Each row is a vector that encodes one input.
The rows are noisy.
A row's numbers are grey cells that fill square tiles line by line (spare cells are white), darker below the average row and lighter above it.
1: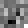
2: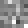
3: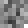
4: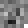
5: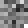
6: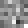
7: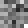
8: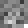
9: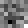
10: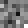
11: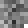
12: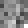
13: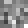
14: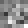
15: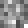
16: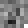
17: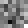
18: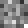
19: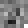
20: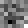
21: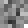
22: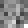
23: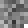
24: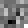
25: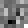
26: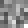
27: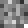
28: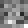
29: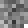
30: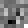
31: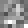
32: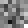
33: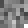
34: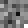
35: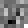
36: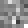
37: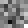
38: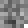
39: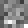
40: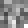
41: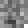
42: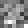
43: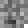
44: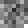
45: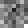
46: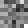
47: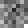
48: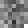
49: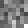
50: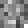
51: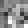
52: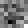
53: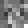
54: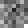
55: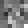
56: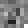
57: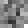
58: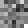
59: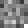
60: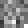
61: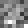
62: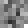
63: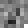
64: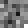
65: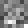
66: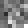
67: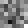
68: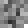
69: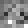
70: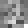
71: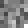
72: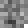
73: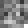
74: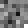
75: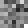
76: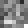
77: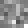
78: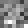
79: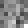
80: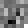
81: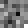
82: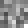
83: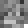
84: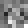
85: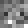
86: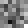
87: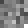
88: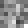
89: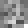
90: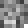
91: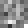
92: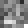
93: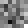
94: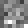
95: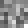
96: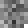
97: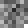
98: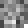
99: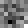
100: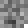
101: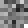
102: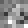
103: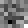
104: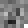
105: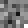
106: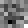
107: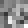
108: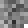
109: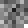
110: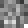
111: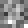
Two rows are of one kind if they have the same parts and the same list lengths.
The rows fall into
2 kinds.
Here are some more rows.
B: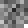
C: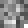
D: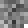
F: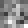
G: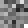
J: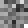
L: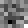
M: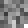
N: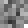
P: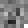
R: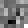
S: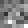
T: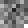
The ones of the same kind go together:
B, D, G, J, L, N, P, R, T
C, F, M, S

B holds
a node of a 10-node tree.
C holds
a point on each of two 8-point lines and a true/false value.
